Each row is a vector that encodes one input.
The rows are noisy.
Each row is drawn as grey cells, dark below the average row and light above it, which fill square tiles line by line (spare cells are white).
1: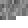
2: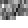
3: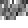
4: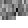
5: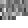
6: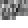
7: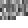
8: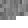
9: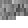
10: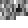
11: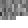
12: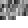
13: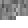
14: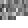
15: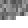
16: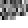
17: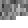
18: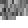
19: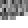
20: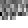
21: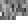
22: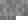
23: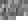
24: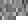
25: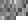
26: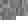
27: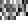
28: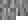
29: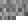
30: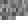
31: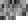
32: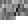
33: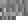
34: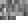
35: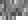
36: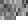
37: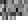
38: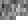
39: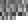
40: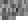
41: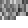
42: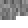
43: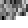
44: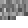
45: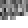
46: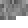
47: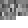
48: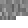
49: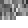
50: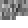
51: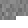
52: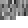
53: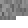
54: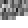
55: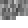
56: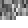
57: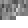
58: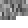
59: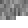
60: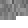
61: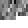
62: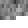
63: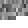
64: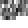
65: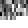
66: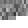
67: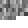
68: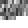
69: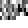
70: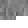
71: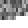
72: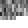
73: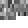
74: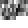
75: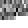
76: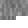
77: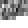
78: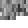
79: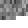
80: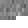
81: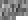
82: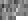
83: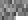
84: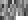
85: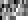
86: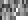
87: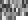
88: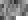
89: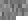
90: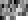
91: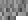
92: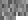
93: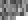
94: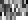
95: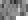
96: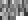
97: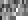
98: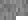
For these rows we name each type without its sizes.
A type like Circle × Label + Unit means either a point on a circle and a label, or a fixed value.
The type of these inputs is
Bool × Bool × Bool × Bool + Tree.
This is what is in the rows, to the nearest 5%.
About 25% of them hold a node of a tree. The rest hold four true/false values.
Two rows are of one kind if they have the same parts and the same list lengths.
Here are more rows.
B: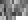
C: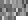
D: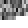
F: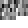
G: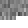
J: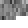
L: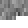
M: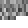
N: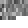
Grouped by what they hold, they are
B, F, G, L
C, D, J, M, N

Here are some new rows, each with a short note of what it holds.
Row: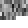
four true/false values
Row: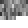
a node of a tree
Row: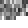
a node of a tree
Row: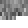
a node of a tree
